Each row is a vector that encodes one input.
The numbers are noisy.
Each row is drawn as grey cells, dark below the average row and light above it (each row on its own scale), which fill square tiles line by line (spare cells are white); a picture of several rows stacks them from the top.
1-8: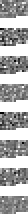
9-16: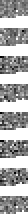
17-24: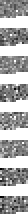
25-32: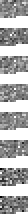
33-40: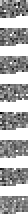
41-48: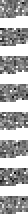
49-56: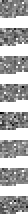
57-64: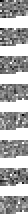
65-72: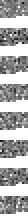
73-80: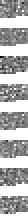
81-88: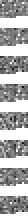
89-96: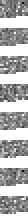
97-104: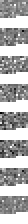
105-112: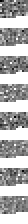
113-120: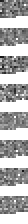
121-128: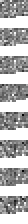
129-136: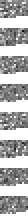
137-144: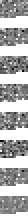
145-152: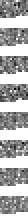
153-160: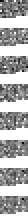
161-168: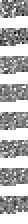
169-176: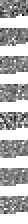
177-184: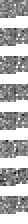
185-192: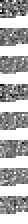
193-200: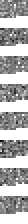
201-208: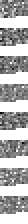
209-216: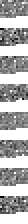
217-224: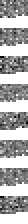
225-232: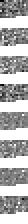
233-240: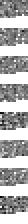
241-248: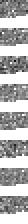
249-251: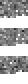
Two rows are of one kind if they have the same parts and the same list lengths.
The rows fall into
4 kinds.
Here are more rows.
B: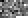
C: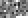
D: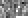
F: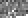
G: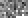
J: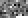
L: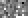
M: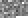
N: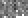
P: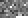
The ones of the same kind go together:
B, C, J, P
D, G, L, N
F
M

